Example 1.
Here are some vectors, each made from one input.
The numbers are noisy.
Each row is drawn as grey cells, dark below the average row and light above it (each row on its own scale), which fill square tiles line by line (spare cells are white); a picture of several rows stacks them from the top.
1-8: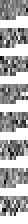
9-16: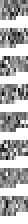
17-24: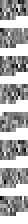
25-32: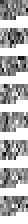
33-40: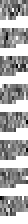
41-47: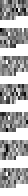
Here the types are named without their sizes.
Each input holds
either a fixed value, or a node of a tree.
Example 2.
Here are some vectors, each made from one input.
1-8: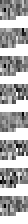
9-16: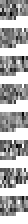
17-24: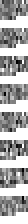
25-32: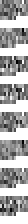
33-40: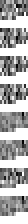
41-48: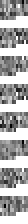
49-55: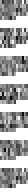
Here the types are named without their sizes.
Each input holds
a point on a circle.
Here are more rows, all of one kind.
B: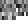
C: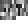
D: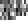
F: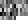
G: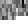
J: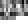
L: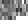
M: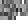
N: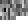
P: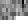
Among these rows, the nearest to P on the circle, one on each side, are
G and J.
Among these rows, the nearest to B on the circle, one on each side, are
C and G.
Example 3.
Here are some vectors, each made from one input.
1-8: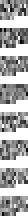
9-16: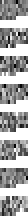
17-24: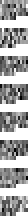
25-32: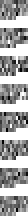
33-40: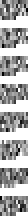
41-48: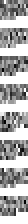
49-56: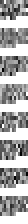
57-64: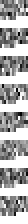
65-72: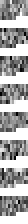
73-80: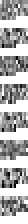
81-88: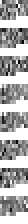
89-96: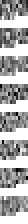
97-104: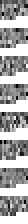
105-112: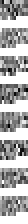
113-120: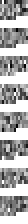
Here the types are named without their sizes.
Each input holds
five true/false values.
